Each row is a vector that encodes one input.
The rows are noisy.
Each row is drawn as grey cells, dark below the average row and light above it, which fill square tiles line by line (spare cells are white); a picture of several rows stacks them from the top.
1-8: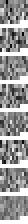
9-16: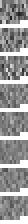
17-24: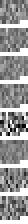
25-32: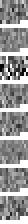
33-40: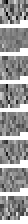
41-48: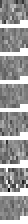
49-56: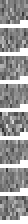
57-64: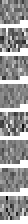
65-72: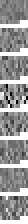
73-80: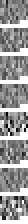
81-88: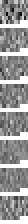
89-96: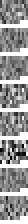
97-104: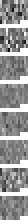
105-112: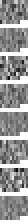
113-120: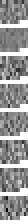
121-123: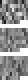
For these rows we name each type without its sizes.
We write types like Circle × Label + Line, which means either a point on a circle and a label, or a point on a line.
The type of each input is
(Bool × Circle + Unit) × Label.
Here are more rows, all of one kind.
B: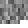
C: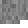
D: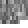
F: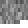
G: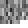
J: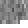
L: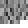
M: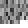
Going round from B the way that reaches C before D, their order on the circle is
B, J, F, L, C, D, G, M.
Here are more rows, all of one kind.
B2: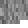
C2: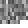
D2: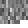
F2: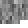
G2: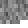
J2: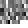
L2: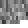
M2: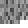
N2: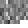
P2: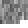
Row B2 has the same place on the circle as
F2, J2, N2 and P2.
